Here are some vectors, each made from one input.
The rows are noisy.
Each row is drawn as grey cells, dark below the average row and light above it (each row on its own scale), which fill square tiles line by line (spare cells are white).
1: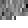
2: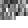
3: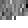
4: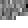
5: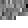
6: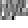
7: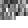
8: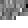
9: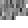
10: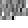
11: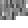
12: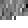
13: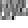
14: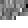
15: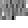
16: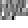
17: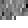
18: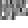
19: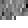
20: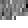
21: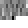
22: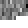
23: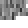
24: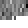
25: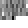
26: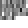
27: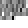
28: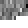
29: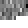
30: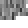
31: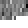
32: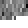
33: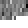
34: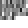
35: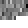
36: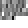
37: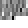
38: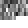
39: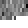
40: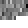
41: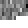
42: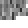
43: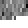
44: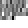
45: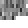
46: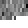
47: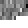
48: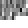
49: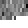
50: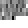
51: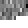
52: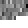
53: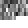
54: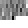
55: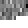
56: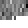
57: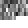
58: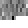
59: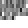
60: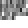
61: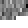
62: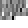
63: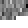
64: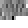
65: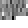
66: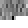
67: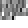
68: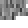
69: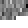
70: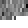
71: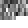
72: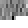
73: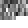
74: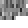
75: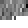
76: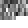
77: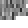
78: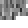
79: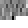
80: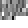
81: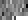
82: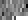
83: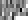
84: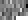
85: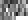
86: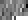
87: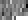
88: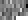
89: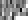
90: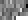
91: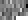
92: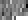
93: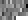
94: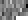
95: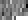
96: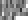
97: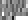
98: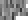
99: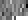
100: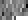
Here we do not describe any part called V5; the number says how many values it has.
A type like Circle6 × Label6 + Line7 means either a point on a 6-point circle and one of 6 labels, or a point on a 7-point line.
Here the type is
List2(Bool × V5).
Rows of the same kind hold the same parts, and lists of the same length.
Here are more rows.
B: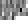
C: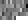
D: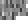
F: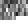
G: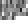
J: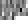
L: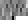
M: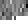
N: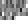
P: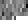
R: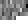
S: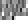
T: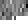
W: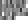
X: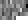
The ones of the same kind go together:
B, D, G, J, L, N, S, W
C, M, P, R, T, X
F

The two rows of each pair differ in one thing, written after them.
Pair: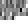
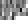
the value of V5 in item 1 of the list
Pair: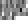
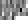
the value of V5 in item 1 of the list
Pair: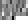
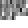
the true/false value in item 1 of the list
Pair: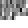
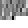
the true/false value in item 1 of the list
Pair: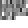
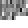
the value of V5 in item 1 of the list
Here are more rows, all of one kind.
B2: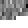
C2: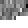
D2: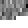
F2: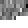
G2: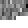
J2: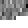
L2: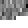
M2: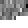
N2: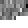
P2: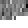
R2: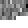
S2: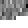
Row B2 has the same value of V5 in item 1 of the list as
D2, J2, L2 and S2.
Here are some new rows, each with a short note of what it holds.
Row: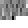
a list of two items
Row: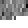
a list of one item
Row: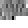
a list of two items
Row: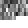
the empty list
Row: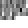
a list of two items
